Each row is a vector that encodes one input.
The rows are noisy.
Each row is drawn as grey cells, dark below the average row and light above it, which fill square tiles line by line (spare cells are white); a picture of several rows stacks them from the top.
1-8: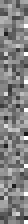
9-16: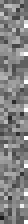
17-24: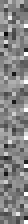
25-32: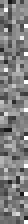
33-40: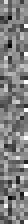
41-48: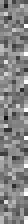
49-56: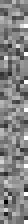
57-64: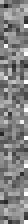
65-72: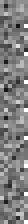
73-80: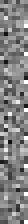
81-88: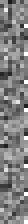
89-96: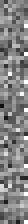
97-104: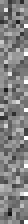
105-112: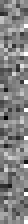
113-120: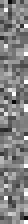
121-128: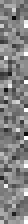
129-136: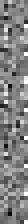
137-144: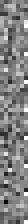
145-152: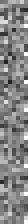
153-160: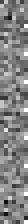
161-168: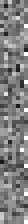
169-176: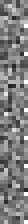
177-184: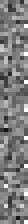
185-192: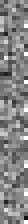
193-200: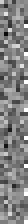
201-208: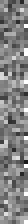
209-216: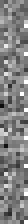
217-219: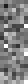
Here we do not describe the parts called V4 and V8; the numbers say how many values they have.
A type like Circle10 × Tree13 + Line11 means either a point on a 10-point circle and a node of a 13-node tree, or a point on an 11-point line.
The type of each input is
Bool × V8 + Line5 × (Line6 + V4).
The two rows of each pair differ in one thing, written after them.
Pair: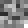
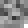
the place on the 5-point line
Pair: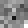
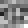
the place on the 5-point line
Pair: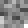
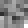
the value of V4
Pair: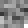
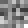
the place on the 5-point line
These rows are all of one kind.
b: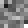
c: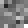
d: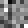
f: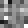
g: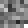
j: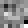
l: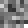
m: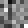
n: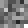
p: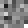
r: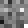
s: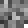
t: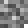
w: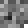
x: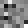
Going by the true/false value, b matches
c, j, p and x.
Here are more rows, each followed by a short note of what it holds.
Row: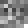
a point on a 5-point line and a point on a 6-point line
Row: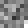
a point on a 5-point line and a point on a 6-point line
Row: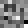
a true/false value and a value of V8
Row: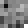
a true/false value and a value of V8
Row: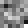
a true/false value and a value of V8
